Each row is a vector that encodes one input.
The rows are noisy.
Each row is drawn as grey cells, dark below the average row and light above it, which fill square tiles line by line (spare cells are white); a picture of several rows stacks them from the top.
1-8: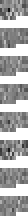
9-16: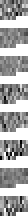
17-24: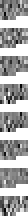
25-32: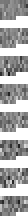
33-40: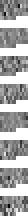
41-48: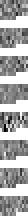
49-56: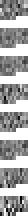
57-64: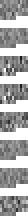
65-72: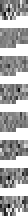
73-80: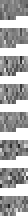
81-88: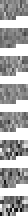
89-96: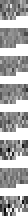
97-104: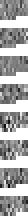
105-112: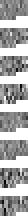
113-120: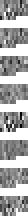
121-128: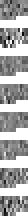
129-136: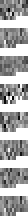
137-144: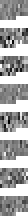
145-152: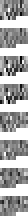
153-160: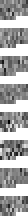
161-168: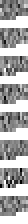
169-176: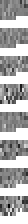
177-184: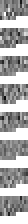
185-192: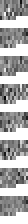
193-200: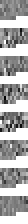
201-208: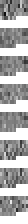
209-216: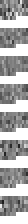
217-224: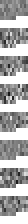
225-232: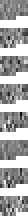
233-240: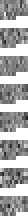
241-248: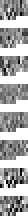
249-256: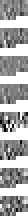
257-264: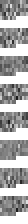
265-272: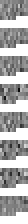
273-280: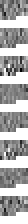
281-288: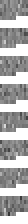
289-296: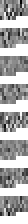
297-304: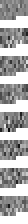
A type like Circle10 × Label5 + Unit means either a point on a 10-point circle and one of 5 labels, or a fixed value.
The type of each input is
(Bool × Bool × Bool + Unit) × Label4 + Line11.
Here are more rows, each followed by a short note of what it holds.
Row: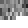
one of 4 labels and three true/false values
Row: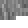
one of 4 labels and three true/false values
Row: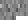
one of 4 labels
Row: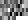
a point on an 11-point line
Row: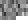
a point on an 11-point line
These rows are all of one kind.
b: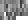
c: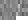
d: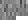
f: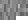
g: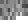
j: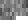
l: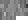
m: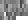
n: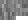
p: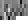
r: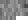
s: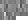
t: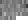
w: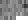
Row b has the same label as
d, m and s.
